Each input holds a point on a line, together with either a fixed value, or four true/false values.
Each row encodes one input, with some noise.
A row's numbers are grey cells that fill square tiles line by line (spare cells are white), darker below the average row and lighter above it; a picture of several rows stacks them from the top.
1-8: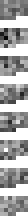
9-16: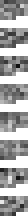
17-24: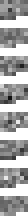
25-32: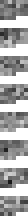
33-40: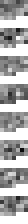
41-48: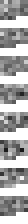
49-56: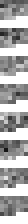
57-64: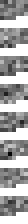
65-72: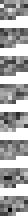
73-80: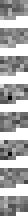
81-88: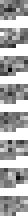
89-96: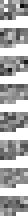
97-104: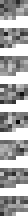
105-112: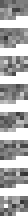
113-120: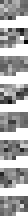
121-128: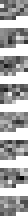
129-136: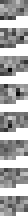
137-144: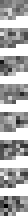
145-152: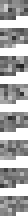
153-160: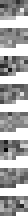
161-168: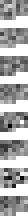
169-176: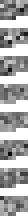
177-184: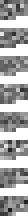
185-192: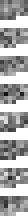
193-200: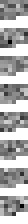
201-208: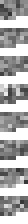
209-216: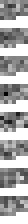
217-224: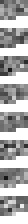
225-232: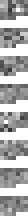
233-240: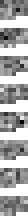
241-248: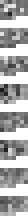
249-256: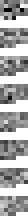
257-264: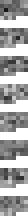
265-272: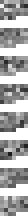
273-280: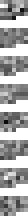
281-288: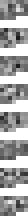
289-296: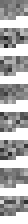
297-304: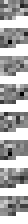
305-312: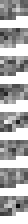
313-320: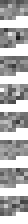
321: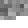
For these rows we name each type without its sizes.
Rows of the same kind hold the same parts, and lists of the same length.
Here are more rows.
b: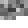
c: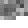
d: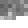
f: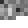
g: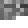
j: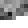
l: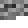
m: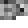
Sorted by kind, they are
b, c, d, f, g, l, m
j

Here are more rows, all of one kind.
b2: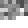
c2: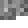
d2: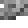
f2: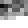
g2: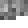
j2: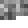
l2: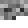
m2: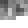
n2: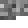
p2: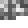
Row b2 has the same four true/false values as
d2, j2, l2 and n2.
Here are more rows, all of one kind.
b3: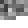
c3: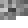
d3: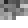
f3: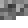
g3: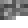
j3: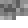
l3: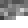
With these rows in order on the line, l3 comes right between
c3 and g3.
